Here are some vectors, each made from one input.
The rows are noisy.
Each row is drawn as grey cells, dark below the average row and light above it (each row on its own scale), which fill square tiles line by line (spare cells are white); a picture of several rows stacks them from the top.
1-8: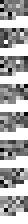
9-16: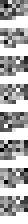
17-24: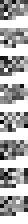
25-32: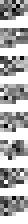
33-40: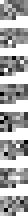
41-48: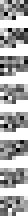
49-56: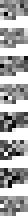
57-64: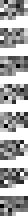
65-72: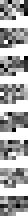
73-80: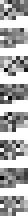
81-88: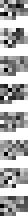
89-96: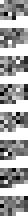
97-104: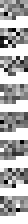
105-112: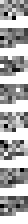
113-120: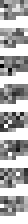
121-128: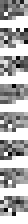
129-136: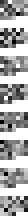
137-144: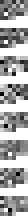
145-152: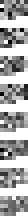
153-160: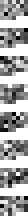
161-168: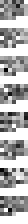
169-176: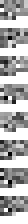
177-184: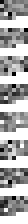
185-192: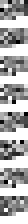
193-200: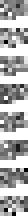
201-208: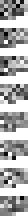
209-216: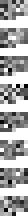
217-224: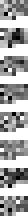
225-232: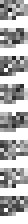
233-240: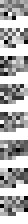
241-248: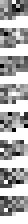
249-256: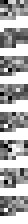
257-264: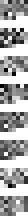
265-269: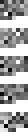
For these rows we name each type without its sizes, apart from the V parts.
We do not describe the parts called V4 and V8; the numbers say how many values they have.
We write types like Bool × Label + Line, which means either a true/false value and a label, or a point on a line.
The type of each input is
Bool × (Line + V4) × V8.
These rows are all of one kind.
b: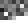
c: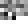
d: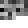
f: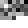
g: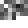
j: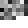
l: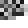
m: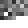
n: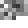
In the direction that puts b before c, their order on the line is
d, f, b, j, l, n, c, m, g.
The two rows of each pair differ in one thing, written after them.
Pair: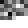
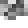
the value of V4
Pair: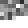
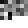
the value of V4
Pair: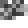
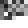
the value of V8
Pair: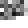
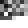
the value of V4
